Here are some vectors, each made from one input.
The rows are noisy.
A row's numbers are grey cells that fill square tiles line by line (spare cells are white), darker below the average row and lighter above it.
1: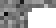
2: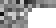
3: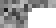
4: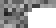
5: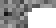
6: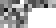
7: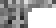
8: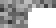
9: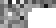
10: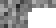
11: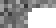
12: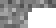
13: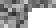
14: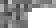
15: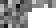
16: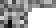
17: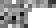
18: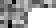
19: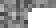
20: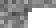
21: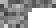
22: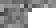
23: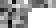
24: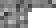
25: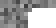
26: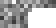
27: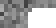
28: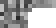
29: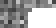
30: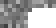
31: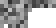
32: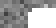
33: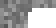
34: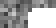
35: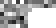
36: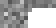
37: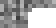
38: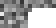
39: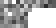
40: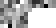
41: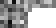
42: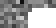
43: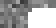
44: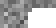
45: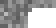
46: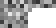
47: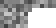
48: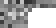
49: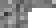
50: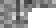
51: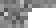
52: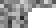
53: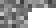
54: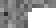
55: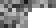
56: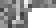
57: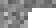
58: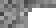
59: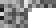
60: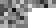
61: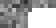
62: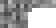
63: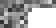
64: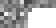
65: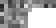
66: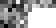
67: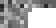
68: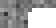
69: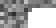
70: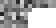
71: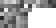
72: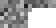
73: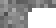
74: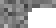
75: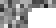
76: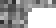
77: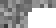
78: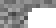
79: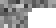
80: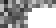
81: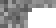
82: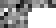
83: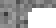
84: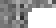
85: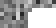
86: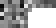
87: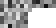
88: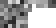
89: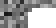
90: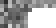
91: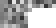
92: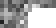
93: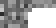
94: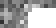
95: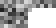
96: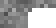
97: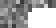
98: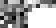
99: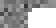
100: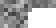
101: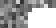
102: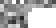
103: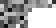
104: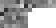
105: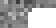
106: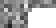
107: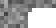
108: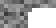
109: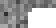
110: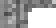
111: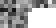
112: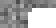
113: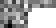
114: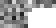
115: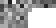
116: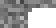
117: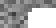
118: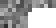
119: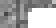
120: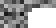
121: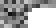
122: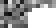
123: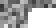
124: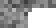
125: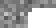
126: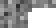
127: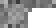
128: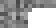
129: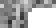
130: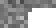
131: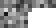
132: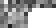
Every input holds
either a point on each of two 4-point lines, or a point on a 6-point line.
